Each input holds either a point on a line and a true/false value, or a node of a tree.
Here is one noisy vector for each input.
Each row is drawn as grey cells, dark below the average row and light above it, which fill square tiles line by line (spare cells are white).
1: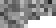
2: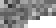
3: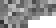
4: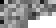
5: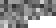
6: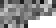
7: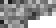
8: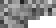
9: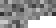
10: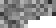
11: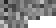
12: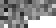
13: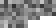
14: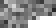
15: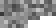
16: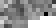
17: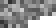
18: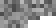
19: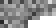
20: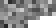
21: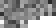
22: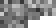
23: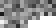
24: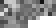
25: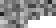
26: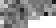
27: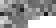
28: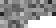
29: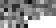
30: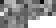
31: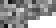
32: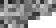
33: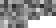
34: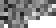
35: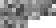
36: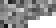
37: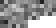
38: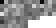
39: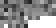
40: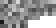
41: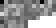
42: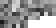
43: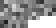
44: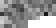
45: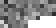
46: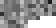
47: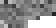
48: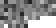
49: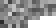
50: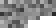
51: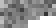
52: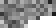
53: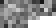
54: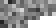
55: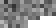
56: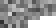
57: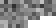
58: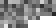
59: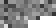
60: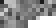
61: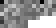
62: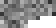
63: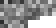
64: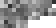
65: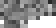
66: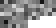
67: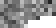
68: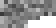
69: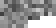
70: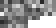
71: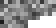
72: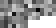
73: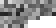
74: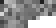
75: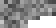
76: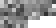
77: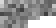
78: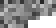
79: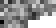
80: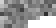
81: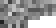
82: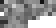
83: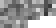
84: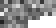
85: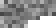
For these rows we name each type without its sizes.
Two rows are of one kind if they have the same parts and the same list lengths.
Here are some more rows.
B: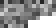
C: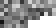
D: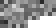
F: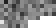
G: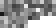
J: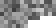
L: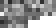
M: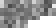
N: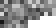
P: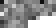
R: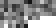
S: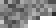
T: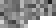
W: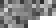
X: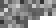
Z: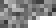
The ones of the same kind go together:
B, C, D, L, N, P, W, X, Z
F, G, J, M, R, S, T

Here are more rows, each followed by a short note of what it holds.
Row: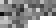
a node of a tree
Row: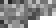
a point on a line and a true/false value
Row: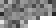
a node of a tree
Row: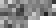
a node of a tree
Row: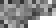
a point on a line and a true/false value
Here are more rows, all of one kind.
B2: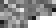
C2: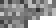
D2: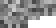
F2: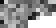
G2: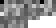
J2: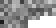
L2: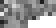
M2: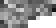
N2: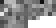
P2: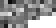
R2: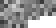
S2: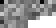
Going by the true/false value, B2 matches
D2, M2, P2 and R2.
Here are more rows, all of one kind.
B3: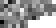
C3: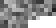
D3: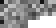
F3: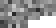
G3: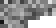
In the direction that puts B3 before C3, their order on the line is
F3, G3, B3, D3, C3.
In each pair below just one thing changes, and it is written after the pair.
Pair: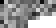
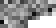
the place on the line
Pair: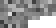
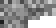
the true/false value
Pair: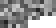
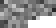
the place on the line
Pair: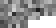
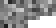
the place on the line
